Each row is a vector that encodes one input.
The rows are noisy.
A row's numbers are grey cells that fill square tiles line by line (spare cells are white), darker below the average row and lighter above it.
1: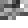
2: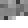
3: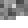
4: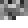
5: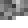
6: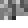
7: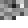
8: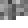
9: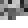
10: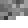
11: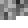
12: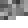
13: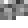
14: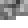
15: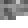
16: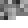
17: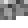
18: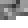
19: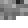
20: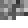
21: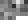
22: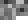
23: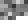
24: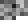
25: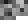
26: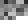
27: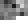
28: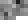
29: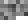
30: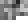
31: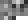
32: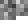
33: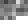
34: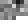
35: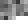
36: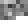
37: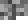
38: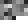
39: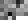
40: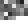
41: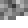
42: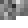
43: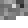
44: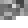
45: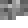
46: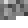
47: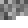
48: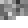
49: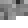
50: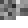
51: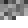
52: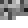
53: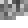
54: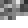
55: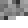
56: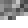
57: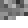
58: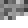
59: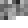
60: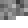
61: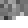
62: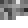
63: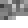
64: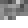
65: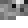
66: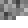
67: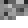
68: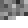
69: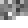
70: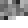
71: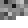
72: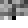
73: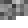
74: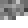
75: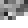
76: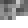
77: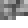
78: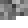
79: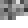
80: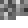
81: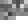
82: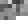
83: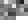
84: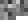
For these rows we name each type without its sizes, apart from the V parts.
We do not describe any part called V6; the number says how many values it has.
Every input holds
a true/false value, together with either a point on a line, or a value of V6.
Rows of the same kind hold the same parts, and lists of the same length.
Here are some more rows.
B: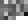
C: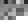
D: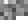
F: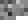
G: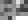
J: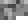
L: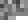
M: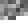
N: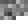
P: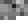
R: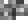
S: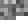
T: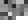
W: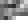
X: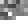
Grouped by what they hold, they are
B, D, J, P, R, S, T, W, X
C, F, G, L, M, N

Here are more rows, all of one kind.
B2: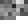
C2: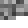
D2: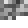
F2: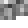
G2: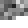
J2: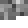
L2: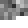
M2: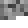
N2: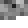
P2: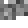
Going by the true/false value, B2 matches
G2, J2, L2 and N2.
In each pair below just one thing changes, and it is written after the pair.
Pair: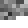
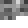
the true/false value
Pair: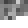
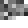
the true/false value
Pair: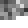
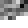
the value of V6
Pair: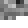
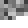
the true/false value
